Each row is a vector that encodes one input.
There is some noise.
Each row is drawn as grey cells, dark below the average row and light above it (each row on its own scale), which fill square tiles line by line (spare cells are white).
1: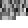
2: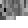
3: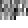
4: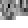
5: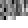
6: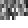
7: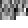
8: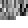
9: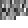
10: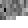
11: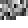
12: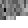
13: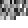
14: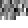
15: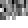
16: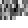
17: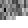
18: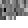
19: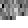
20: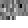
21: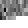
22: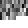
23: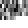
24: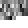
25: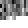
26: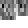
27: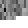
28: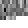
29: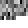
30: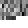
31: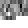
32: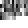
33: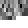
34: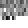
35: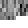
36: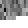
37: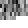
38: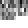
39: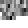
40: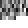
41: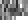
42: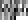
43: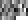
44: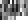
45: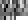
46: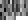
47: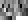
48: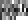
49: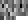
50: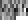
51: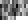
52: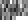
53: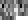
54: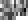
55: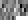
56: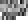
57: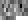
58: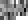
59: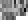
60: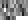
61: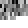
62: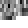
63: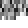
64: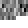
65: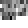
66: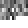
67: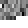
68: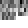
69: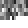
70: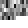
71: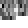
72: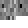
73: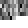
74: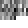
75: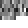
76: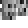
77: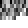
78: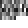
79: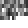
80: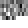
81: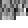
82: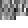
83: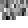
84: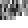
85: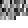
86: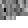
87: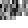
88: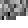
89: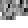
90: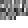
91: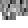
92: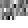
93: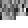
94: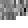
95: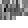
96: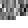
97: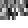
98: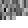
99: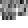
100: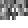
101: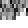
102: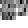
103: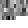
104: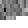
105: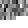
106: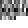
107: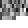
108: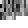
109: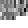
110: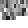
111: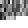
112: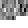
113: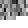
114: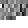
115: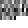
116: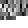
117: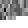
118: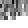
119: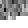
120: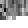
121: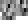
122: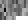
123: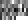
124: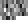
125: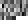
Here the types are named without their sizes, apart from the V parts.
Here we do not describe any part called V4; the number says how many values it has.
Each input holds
either a label, a true/false value and a value of V4, or a list of points on a line.
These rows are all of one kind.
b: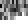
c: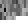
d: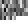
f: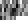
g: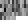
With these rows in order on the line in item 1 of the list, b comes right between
f and g.
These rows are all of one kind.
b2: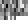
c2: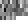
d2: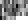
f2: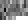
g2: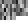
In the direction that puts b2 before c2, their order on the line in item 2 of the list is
b2, d2, c2, f2, g2.
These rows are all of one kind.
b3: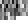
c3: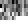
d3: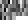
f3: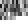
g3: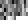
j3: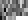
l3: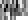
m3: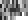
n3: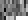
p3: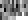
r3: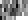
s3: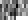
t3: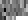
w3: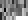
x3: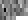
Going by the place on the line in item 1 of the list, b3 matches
f3, l3, m3 and p3.
